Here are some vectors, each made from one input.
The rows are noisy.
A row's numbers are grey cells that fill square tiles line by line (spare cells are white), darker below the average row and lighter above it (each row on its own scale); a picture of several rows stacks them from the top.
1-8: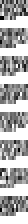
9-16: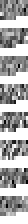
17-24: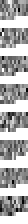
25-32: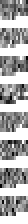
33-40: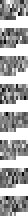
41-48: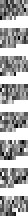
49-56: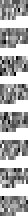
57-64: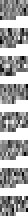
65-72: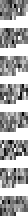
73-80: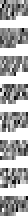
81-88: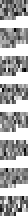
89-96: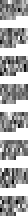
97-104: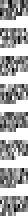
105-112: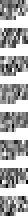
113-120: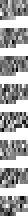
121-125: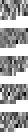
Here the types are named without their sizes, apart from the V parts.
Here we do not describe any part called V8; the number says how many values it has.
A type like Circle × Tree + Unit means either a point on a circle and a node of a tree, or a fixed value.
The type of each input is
Bool × Bool × Bool × Bool × V8 + Circle + Unit.
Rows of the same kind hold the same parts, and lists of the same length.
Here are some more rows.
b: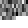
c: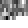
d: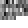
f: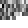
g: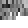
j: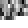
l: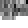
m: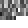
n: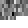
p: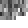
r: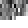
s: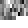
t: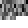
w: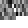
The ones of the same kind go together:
b, c, d, f, g, l, n, t, w
j, m, s
p, r

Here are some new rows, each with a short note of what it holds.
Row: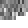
a fixed value
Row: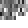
a fixed value
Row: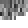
a fixed value
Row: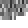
a fixed value
